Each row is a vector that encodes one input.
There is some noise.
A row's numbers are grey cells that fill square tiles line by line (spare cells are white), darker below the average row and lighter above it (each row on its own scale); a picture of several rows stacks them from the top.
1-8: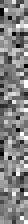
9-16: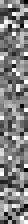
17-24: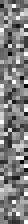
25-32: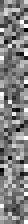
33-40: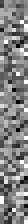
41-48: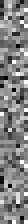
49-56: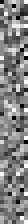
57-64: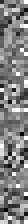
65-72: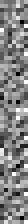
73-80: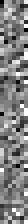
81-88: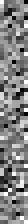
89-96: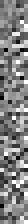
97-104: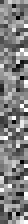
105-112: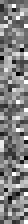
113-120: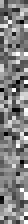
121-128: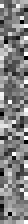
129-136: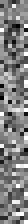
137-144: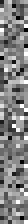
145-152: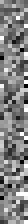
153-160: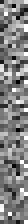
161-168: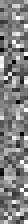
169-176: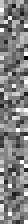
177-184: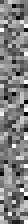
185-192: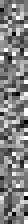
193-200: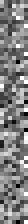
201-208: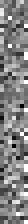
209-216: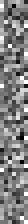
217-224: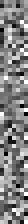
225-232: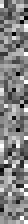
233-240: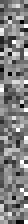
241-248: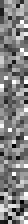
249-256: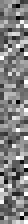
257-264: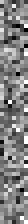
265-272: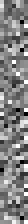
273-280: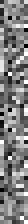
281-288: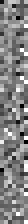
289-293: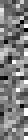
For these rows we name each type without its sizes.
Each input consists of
either a label and a point on a line, or a node of each of two trees and a true/false value.
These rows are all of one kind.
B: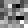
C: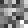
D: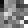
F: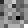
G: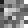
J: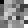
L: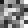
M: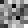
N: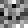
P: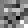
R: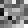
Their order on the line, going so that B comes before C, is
G, M, P, D, J, L, N, R, B, F, C.
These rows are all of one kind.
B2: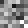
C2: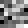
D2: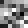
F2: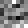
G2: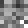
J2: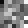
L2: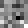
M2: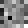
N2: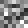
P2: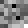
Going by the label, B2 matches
C2, D2, M2 and N2.
